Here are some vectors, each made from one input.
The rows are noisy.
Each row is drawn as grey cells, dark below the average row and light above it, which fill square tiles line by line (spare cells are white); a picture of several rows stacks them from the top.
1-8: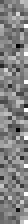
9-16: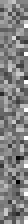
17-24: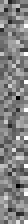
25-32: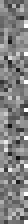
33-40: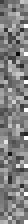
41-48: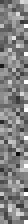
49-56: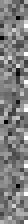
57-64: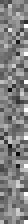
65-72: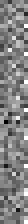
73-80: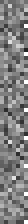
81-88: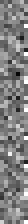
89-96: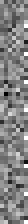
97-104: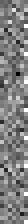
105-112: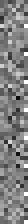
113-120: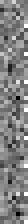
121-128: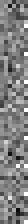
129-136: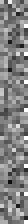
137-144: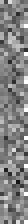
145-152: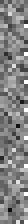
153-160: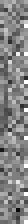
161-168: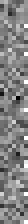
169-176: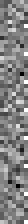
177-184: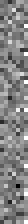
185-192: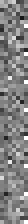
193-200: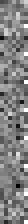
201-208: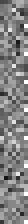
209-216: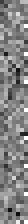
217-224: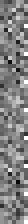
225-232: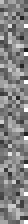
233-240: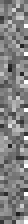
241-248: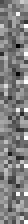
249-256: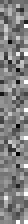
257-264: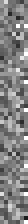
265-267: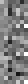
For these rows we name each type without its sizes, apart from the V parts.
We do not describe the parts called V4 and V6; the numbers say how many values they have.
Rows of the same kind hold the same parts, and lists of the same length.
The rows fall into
3 kinds.
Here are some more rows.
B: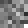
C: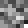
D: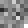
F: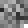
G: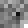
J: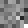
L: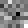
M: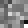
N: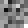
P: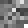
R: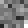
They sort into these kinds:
B, C, M, P
D, F, G, J, L, R
N

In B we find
a node of a tree.
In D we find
a true/false value, a value of V4 and a value of V6.
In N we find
a fixed value.
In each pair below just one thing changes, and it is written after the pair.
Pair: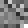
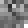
the value of V4
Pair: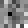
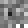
the value of V6
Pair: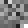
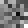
the value of V6
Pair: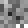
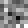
the value of V6
